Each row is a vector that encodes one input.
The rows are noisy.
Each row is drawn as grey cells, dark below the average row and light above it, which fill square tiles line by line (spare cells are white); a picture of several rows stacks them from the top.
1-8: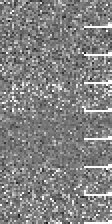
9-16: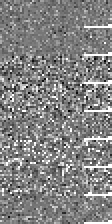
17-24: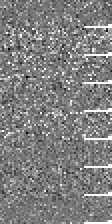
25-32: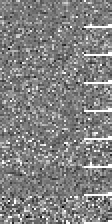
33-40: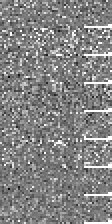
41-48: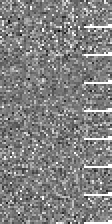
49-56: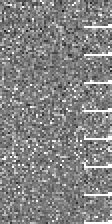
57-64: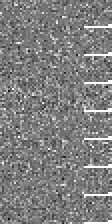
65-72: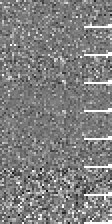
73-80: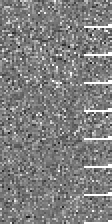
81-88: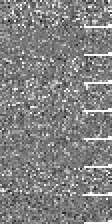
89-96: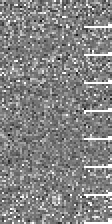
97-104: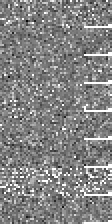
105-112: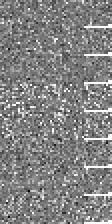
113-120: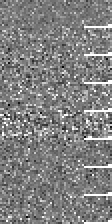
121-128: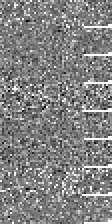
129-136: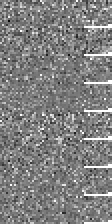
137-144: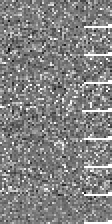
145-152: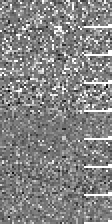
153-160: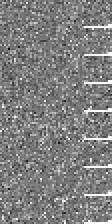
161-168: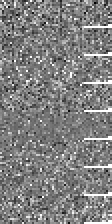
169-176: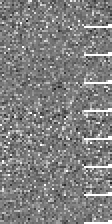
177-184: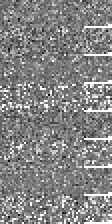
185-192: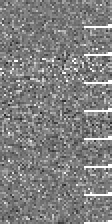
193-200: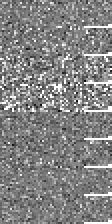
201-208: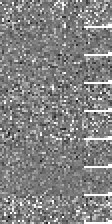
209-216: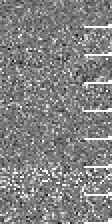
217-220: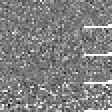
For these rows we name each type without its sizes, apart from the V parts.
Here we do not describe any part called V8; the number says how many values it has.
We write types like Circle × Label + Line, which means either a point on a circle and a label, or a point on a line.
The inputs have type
Line × (Line + V8).
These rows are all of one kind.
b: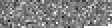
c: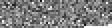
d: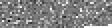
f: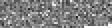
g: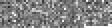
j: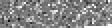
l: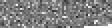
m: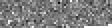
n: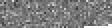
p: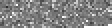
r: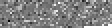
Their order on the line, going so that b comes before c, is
l, r, b, n, g, d, p, j, f, c, m.
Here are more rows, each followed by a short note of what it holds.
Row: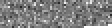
a point on each of two lines
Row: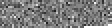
a point on each of two lines
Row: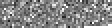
a point on each of two lines
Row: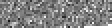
a point on each of two lines
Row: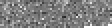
a point on each of two lines
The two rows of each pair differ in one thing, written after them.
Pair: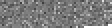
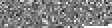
the value of V8
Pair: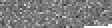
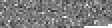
the value of V8
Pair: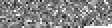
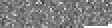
the value of V8
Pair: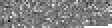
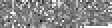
the value of V8
